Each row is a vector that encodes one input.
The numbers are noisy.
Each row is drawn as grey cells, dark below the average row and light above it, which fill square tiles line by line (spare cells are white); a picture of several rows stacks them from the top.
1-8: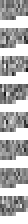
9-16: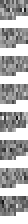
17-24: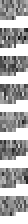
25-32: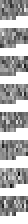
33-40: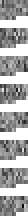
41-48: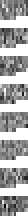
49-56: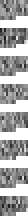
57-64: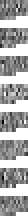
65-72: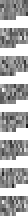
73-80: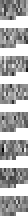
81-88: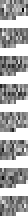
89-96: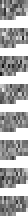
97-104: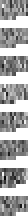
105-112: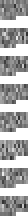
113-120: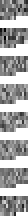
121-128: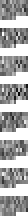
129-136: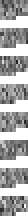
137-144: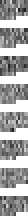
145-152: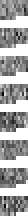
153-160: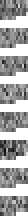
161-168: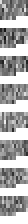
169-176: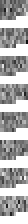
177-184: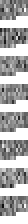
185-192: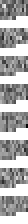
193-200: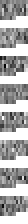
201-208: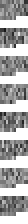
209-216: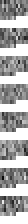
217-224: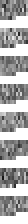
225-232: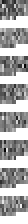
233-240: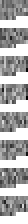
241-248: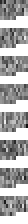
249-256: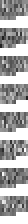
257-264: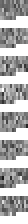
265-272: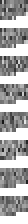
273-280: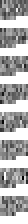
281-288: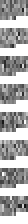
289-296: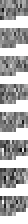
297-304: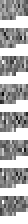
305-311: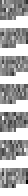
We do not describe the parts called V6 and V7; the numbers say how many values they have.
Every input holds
a point on an 8-point line, together with either a point on an 8-point line and a value of V6, or a true/false value and a value of V7.
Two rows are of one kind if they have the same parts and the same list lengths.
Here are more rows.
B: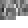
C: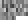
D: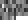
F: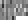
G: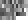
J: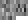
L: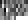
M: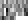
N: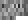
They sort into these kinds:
B, D, G, L
C, F, J, M, N

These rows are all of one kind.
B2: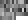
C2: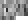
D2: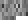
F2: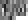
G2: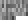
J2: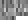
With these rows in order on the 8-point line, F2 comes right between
C2 and D2.
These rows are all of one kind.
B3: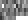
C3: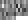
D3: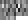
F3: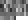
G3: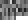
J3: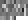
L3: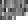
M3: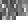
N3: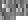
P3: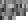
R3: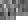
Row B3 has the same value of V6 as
G3, M3 and R3.
